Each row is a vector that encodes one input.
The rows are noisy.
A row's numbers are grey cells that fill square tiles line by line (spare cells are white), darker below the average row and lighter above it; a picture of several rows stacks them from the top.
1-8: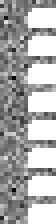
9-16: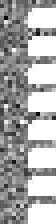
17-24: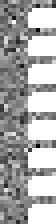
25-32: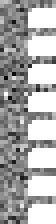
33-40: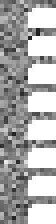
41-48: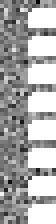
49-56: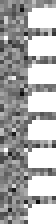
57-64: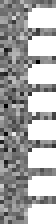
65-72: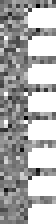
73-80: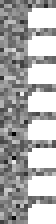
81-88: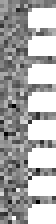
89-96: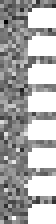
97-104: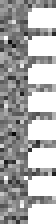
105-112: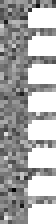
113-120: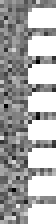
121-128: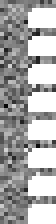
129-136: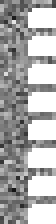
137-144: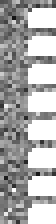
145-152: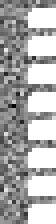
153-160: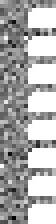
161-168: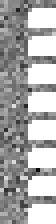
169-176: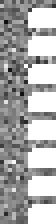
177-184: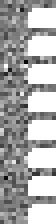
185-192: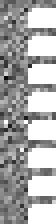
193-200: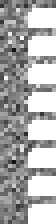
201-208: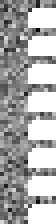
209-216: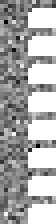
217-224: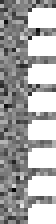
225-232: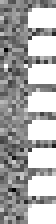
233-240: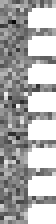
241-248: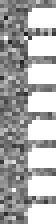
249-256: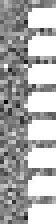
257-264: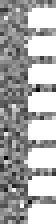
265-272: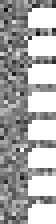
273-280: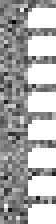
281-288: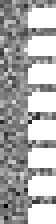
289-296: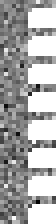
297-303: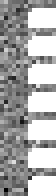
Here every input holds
a point on an 11-point line, together with either a point on an 11-point line, or four true/false values.
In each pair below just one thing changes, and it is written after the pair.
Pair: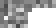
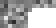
one of the four true/false values
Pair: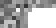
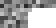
one of the four true/false values
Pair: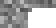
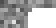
the place on the 11-point line
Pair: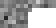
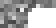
the place on the 11-point line
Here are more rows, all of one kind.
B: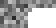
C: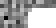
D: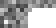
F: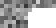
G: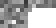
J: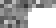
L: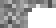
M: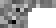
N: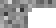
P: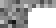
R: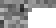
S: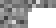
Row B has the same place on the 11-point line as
D, F and J.
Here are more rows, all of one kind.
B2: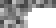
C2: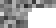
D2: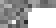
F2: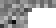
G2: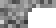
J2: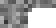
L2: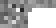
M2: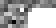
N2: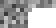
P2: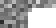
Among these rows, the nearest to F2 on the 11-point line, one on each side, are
G2 and M2.
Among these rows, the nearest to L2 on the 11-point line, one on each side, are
D2 and J2.
